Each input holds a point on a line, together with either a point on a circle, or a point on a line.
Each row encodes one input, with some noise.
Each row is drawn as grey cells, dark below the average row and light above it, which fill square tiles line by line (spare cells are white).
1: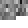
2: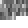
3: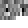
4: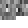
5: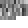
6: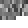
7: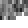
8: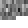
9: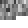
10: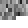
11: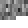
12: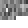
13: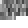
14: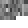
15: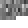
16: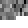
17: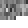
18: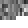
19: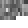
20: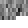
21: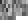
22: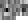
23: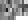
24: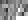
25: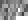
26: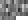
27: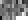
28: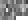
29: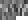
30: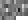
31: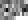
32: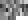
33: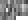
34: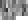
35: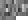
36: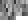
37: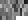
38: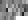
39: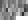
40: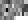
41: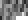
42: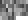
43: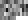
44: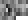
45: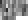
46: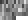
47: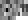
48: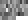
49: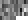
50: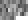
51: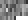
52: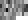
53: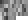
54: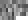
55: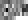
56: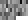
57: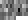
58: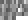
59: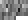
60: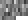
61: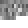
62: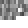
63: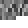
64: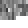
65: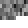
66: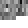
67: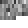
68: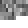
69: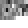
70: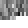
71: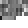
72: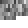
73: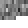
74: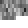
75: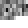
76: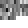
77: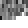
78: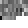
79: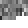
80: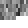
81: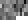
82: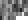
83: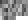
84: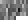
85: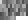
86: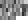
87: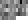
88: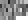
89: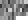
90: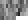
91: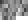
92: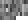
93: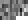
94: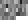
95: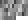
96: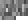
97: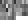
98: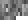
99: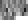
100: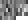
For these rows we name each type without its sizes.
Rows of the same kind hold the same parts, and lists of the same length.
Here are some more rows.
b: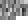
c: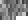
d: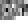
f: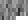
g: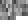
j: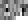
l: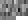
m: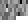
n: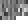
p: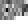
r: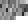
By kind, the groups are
b, d, g, j, p, r
c, f, l, m, n

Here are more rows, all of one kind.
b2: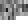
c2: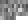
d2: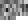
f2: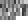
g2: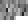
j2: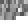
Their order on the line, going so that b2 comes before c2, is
d2, b2, f2, g2, c2, j2.
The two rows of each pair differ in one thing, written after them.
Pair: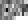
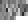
the place on the line
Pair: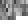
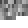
the place on the line
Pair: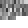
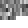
the place on the line
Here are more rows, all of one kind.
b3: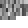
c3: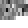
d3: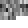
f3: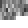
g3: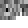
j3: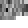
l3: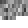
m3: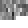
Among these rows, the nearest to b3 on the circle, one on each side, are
g3 and l3.
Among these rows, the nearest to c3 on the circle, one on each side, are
j3 and m3.
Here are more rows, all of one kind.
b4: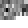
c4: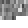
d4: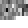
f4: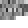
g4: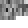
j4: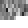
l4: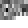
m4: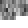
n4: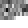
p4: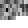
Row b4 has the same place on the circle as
l4, m4 and n4.
